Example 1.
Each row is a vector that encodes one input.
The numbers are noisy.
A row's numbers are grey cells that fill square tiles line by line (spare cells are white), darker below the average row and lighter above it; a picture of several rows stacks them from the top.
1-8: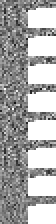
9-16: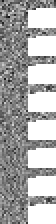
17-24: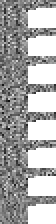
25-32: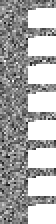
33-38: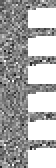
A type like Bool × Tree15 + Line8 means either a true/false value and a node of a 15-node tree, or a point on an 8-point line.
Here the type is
Tree8.
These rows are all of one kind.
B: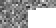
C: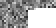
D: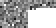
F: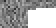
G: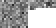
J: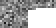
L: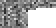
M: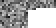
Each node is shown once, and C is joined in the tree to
J.
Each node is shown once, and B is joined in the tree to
F and M.
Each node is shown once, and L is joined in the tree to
F.
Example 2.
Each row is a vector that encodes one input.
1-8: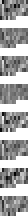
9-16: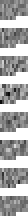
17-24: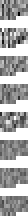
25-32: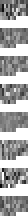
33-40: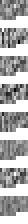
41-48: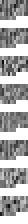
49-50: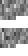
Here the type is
Line5.
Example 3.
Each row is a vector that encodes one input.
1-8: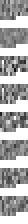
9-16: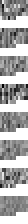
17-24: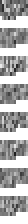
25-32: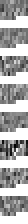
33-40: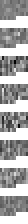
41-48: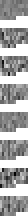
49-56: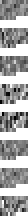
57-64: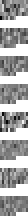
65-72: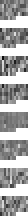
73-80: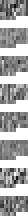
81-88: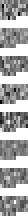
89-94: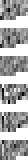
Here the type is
Circle11 + Unit.
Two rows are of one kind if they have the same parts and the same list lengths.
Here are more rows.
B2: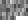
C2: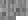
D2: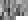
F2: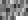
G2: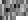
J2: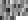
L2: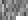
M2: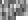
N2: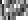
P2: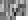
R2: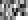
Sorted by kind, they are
B2, F2, J2
C2, D2, G2, L2, M2, N2, P2, R2

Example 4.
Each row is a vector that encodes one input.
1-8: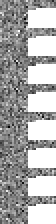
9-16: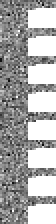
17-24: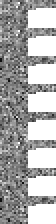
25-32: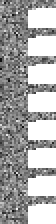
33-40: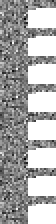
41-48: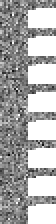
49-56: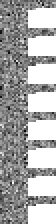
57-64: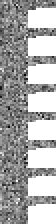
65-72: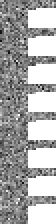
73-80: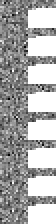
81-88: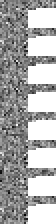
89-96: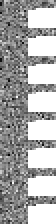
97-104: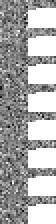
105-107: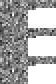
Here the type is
Circle9.
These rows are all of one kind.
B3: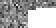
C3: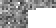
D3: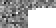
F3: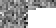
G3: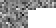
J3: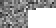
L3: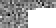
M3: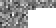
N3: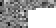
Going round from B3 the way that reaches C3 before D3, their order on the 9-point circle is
B3, M3, G3, F3, C3, D3, L3, N3, J3.
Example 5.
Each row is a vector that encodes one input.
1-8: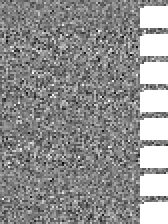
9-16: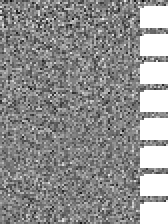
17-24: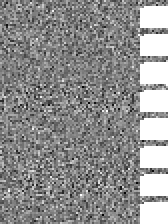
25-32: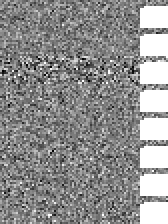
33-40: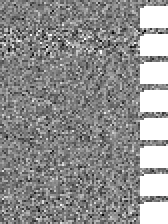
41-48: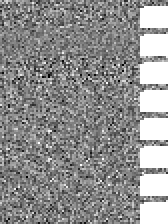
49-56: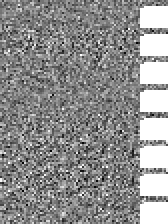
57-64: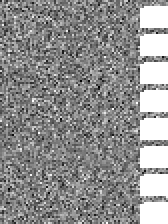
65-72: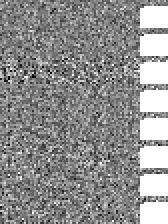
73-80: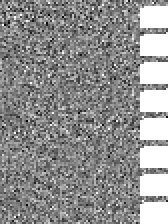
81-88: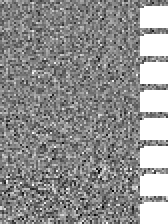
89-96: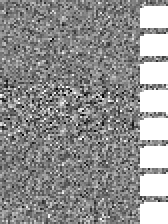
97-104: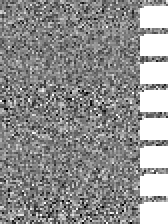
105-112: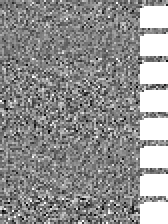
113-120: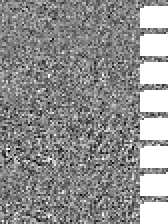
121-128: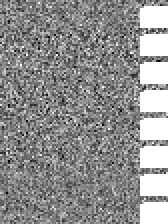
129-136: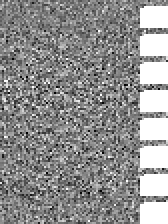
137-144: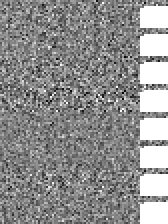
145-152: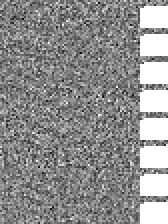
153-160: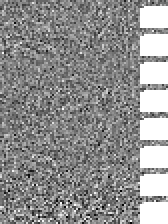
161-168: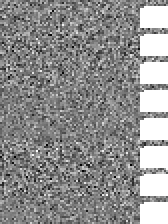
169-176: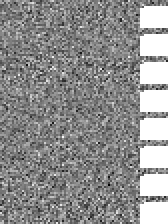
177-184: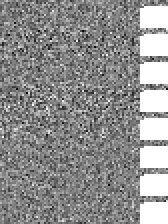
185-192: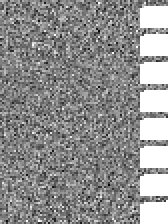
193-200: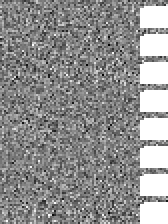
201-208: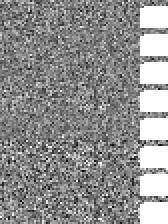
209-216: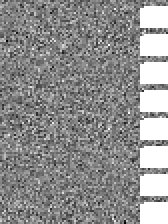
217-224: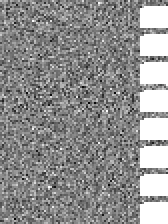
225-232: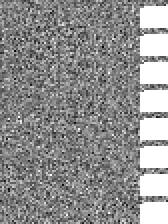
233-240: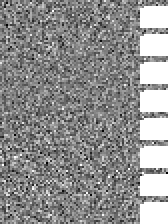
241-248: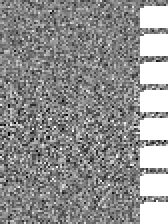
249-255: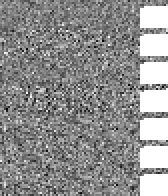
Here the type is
Line20.
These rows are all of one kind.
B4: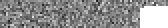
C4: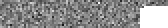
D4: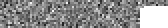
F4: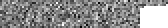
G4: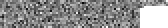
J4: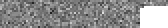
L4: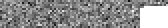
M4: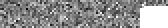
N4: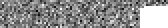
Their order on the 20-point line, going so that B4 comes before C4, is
B4, J4, F4, L4, D4, C4, N4, M4, G4.
